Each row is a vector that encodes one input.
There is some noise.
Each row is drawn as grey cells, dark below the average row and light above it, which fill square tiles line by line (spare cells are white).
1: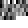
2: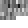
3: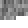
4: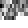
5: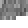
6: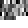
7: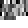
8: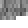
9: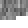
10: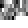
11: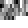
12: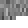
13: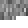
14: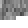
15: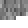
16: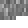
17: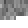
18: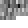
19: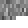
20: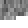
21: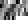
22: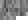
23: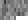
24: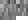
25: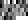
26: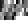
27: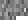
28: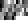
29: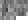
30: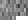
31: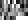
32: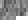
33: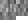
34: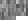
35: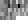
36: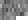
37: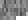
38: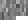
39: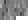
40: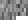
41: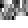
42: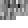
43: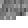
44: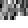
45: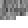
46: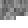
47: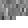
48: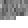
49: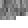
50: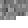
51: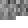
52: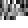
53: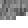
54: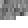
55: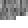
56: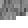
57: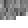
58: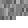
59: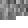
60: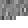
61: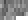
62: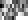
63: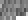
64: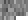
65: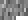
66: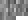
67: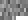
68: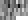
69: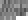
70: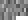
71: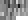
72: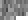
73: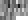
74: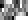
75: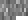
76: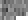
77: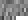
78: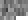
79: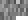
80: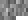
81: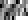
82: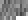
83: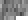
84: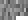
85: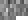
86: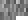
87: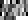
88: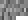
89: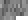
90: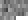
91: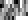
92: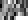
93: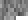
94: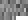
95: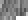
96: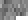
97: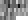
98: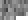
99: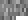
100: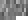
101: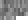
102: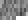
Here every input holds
either a point on each of two 3-point lines, or a list of up to two points on a 5-point line.
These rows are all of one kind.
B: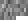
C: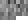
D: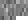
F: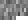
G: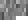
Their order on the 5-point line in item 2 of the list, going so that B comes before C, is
D, F, B, G, C.
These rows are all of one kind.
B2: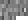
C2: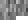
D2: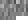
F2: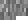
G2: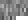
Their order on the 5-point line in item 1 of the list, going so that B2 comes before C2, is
B2, G2, F2, D2, C2.
